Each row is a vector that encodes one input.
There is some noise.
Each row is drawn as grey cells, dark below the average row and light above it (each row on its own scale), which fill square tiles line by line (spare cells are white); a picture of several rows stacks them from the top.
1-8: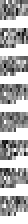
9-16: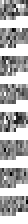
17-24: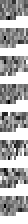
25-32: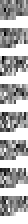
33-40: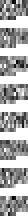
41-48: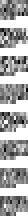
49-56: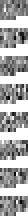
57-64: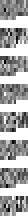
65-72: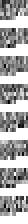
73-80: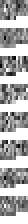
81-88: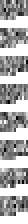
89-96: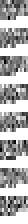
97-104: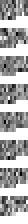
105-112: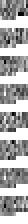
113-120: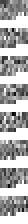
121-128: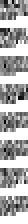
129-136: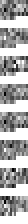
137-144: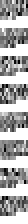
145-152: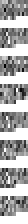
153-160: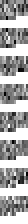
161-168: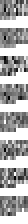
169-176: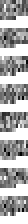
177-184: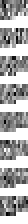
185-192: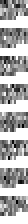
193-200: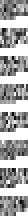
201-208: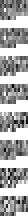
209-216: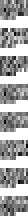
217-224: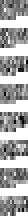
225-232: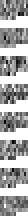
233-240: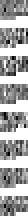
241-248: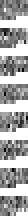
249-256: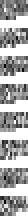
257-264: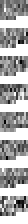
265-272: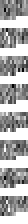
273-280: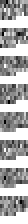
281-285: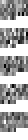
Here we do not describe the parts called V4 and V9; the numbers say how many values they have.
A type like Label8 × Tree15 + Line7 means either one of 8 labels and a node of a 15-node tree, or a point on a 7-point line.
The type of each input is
Bool × V4 × V9 + List2(Line7).
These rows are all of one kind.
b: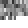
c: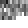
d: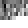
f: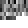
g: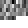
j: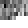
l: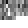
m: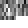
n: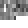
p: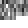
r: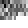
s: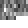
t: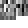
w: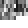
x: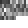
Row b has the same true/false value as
g, n, t and w.
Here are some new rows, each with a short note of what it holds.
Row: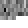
a list of two items
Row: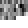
the empty list
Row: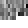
a list of two items
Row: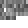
a true/false value, a value of V4 and a value of V9
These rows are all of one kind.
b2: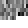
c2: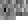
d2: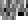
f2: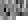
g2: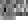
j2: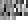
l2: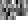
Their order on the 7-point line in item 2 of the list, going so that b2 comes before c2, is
l2, g2, b2, c2, j2, f2, d2.
